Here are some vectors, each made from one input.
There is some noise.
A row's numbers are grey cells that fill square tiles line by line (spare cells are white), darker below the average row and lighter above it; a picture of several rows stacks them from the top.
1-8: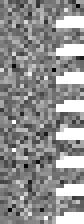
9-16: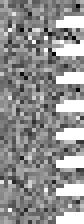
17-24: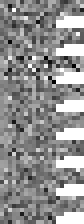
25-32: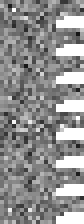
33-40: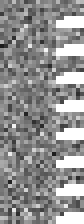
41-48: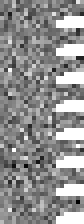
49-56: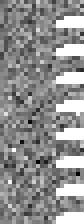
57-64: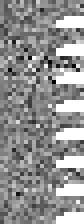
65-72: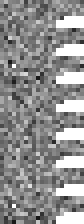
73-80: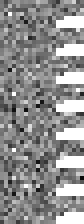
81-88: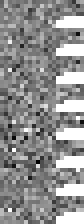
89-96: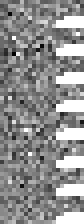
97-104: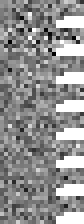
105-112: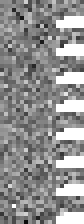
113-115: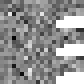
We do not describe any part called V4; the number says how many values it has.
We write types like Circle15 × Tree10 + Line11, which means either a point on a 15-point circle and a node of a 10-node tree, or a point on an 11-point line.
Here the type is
List3(Bool × V4).
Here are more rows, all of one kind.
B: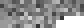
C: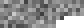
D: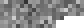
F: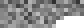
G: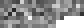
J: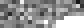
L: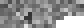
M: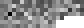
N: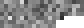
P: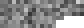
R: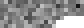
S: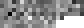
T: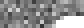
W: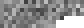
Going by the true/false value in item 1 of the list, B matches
D, L, P and R.
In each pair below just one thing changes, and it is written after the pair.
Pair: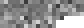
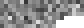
the true/false value in item 1 of the list
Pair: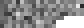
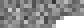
the value of V4 in item 1 of the list
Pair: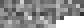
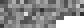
the value of V4 in item 1 of the list
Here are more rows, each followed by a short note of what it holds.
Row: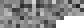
a list of two items
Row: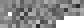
a list of two items
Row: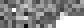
a list of one item
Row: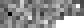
a list of three items
